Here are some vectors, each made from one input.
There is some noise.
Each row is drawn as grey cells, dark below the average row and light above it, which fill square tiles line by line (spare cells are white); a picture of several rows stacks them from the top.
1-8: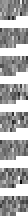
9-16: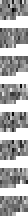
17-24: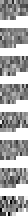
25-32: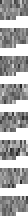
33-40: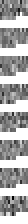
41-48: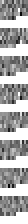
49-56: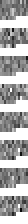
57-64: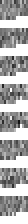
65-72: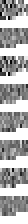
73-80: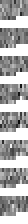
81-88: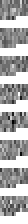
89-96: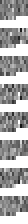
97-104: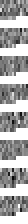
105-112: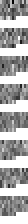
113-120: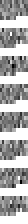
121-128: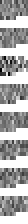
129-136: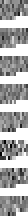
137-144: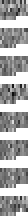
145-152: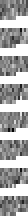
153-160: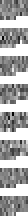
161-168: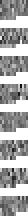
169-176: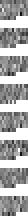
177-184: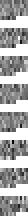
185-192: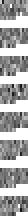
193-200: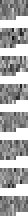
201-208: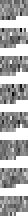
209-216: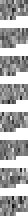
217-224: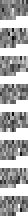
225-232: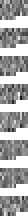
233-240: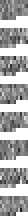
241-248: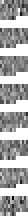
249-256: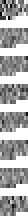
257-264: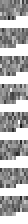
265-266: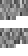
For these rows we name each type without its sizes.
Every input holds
a list of points on a line.
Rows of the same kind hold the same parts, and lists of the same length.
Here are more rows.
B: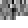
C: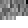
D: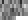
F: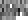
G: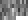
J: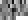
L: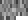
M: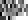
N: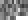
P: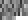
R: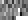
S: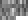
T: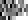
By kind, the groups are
B, J, N, R
C, F, G, L, P, S
D
M, T

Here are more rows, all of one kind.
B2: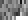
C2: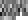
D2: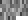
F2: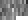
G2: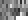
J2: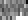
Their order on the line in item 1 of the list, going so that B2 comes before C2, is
D2, F2, J2, B2, G2, C2.
